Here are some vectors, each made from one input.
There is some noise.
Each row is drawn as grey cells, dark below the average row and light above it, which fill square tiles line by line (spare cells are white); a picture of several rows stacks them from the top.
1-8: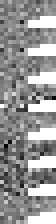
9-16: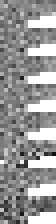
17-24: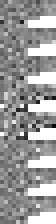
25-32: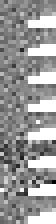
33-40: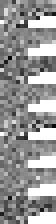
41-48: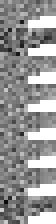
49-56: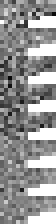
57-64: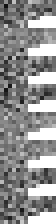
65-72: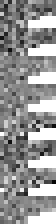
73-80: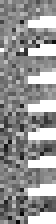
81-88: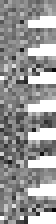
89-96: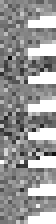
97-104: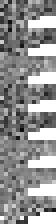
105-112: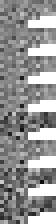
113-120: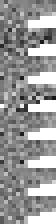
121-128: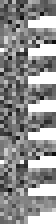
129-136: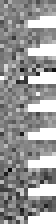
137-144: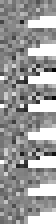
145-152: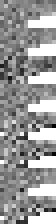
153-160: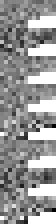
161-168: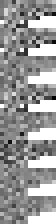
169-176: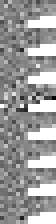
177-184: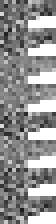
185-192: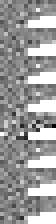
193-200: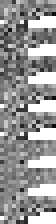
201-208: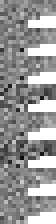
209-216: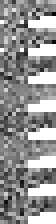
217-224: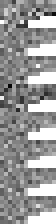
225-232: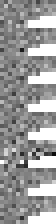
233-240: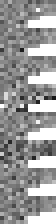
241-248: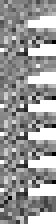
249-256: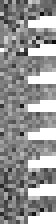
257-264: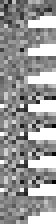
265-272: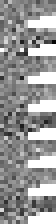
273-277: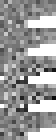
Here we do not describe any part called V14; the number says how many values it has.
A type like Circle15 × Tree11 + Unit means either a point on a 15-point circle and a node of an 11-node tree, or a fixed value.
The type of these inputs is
Bool × Bool × Bool × Bool + Line7 × Line7 + V14 × V14.
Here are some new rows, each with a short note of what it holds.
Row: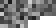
two values of V14
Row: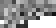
a point on each of two 7-point lines
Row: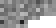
four true/false values
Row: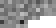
four true/false values
